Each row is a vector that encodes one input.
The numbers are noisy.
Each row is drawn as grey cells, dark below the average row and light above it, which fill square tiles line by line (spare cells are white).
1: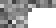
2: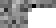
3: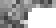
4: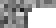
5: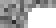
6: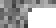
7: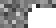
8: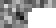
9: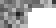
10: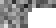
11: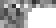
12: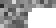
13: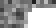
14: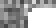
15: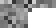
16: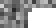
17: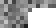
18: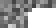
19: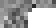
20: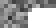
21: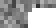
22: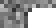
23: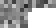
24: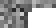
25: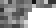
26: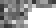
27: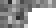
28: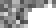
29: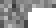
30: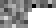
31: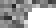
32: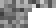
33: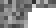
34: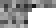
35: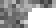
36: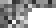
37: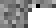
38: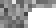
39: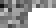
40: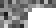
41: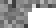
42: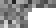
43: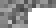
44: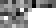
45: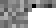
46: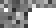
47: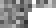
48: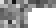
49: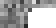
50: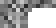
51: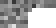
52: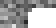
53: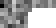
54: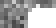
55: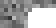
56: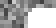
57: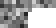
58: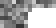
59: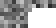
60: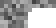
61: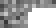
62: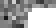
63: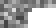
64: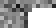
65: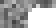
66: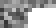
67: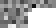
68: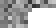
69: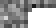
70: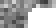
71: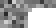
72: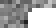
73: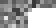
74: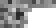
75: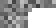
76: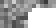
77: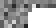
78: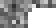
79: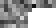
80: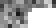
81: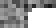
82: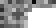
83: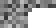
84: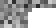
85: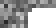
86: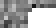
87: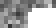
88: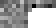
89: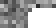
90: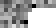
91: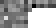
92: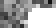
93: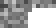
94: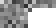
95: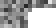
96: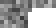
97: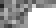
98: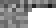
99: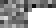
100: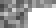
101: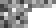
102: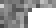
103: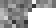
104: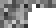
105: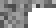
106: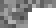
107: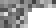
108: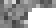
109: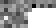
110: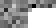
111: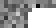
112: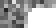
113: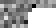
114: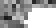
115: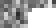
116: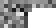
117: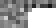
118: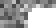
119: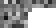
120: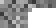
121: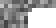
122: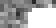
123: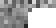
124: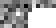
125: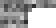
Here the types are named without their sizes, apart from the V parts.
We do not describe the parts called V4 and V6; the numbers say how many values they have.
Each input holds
either a point on a line and a value of V6, or a true/false value and a value of V4.
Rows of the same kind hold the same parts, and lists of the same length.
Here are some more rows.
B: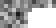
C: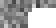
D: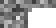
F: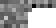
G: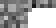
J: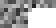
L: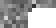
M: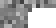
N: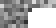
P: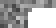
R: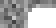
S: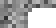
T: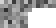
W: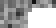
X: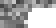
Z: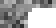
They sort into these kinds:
B, R, W, X, Z
C, D, F, G, J, L, M, N, P, S, T

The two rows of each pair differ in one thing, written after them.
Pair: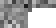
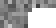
the place on the line
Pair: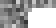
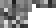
the place on the line
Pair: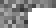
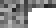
the value of V6
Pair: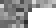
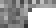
the value of V6
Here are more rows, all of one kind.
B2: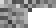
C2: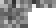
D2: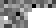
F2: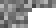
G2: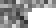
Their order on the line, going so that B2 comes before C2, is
B2, C2, G2, F2, D2.
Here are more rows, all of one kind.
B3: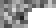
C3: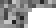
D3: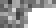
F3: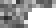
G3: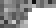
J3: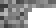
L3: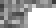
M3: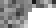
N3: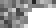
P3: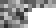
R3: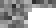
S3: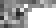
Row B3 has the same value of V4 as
G3 and P3.
